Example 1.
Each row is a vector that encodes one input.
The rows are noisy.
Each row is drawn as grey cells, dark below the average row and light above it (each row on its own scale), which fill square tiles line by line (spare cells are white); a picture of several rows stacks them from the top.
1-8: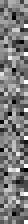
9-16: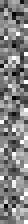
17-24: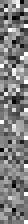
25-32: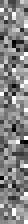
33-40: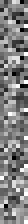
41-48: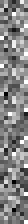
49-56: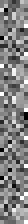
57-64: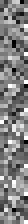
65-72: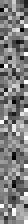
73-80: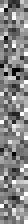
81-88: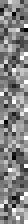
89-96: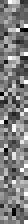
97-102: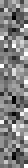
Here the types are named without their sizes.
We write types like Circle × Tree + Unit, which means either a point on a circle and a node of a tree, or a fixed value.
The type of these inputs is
Bool × (Circle + Unit) + Tree.
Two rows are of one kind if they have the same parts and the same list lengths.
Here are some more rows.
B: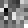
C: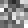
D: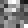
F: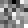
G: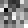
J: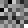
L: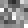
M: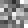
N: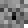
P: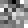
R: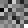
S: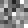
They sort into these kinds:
B, C, F, G, L, M, P, S
D, N
J, R

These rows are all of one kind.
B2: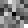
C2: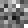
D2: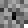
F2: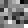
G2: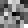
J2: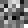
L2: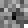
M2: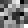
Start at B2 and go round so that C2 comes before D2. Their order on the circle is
B2, G2, F2, M2, J2, C2, L2, D2.
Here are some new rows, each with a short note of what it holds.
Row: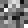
a point on a circle and a true/false value
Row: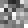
a node of a tree
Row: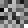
a true/false value
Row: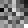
a true/false value
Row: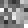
a node of a tree
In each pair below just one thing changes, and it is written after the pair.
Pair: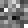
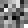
the place on the circle
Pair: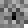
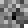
the place on the circle
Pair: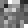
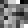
the place on the circle
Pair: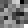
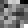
the true/false value
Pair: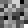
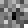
the place on the circle
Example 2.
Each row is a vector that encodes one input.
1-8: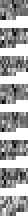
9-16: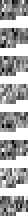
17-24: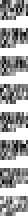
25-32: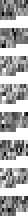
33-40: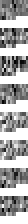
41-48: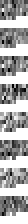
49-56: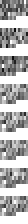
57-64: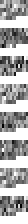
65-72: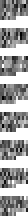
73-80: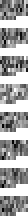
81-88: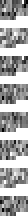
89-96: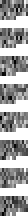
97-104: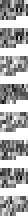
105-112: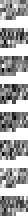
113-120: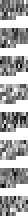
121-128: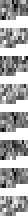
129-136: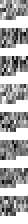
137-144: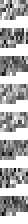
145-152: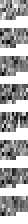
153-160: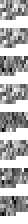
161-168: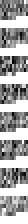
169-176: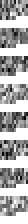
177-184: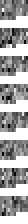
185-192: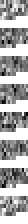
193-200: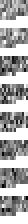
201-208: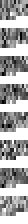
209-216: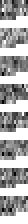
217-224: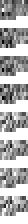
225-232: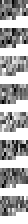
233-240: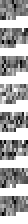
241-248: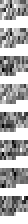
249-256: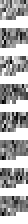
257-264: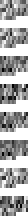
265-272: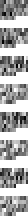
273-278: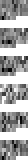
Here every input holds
either a node of a 7-node tree, or a list of up to two points on a 7-point line.
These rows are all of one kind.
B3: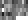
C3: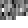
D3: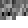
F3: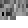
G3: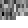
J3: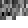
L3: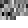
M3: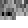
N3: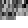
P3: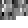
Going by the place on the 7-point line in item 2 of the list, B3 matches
D3, F3, L3 and M3.
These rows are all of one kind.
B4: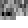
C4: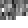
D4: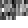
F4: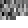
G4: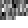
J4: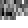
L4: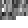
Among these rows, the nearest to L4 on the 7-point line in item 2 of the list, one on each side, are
F4 and G4.
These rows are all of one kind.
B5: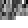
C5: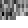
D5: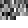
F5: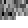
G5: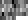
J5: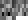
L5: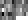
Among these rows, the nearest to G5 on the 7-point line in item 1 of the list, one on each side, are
J5 and L5.
